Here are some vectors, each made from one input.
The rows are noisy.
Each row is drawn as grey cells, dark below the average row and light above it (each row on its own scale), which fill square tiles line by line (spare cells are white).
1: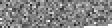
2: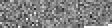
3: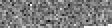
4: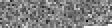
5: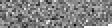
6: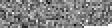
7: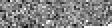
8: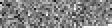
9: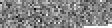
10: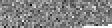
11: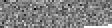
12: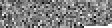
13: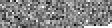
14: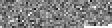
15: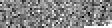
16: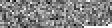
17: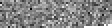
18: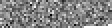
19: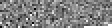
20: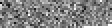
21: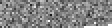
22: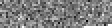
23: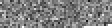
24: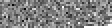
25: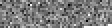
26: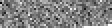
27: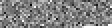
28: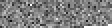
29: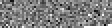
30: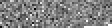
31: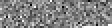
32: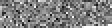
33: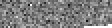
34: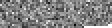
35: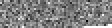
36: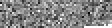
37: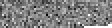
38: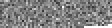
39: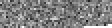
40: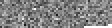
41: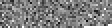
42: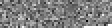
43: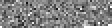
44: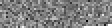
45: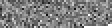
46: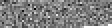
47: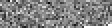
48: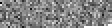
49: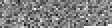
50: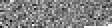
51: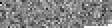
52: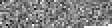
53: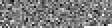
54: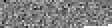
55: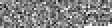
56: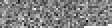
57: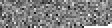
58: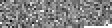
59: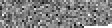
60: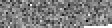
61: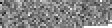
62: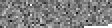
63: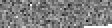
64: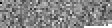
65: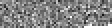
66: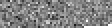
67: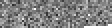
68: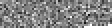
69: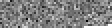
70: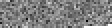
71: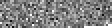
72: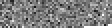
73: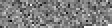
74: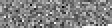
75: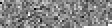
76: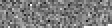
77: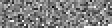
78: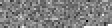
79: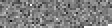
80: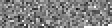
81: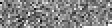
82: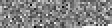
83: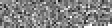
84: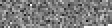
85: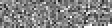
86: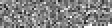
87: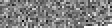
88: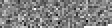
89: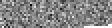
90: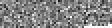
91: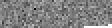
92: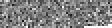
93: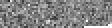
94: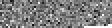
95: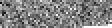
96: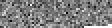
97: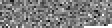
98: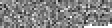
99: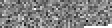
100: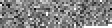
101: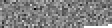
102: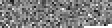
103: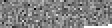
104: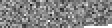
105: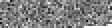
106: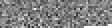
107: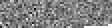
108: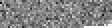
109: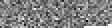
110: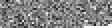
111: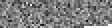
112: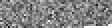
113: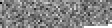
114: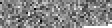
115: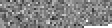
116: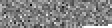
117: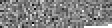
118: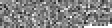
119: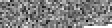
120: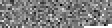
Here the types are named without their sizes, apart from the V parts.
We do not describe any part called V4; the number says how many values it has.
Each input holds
a list of items, each a true/false value and a value of V4.
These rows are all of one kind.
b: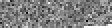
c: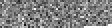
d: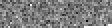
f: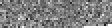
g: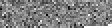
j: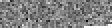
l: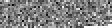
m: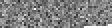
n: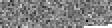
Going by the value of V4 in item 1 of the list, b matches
j, l and n.
